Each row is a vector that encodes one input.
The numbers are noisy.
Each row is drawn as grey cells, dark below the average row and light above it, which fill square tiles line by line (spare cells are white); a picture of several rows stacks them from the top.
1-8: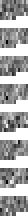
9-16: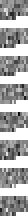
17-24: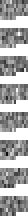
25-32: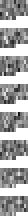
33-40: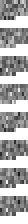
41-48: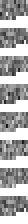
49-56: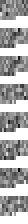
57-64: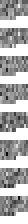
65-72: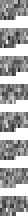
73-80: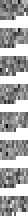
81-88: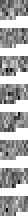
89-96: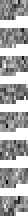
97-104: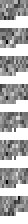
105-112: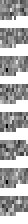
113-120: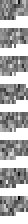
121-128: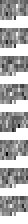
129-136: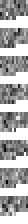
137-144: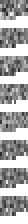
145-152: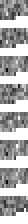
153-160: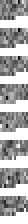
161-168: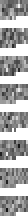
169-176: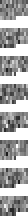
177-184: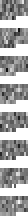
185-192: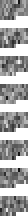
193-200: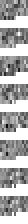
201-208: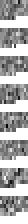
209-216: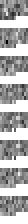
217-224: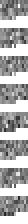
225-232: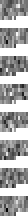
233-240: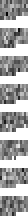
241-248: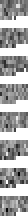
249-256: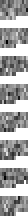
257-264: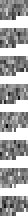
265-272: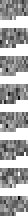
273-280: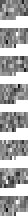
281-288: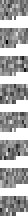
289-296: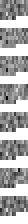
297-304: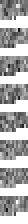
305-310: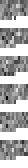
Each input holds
either a point on an 11-point circle, or a list of up to two points on a 6-point circle.
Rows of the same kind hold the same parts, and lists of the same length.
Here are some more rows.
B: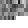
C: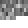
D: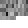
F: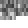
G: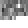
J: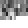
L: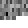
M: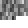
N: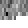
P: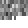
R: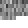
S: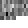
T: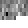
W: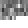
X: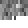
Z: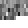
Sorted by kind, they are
B, M, Z
C, D, F, G, J, R, W
L, S
N, P, T, X

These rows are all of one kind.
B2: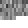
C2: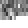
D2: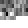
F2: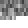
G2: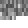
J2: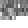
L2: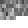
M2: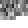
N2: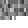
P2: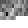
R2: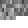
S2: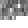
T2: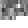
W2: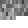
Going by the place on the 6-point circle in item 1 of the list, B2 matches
L2, M2, R2 and W2.
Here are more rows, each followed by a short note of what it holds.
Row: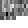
the empty list
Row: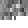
a list of one item
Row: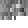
a list of one item
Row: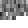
a point on an 11-point circle
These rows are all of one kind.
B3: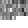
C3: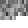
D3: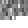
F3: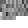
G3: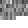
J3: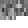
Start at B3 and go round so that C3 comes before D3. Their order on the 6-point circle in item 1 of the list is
B3, J3, G3, F3, C3, D3.
